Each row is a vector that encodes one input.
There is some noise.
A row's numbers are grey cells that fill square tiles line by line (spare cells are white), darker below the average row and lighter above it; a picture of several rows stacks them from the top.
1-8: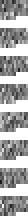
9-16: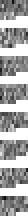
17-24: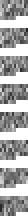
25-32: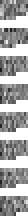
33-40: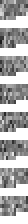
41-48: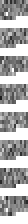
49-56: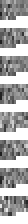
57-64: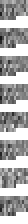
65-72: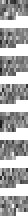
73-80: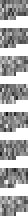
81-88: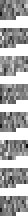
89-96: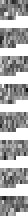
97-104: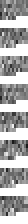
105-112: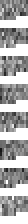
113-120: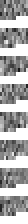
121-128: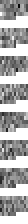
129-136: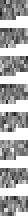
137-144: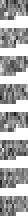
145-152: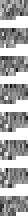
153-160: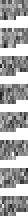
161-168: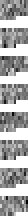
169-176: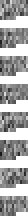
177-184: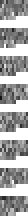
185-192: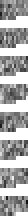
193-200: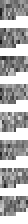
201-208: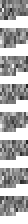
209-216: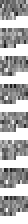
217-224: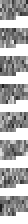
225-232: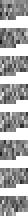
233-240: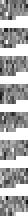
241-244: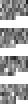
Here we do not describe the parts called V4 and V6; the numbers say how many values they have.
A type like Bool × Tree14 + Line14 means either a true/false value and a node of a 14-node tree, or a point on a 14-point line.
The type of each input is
Bool × Bool × Bool × Bool × Label9 × V4 × V6.
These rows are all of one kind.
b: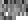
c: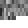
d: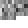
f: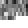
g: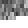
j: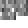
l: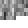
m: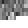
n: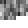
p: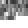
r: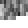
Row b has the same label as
c, j and n.
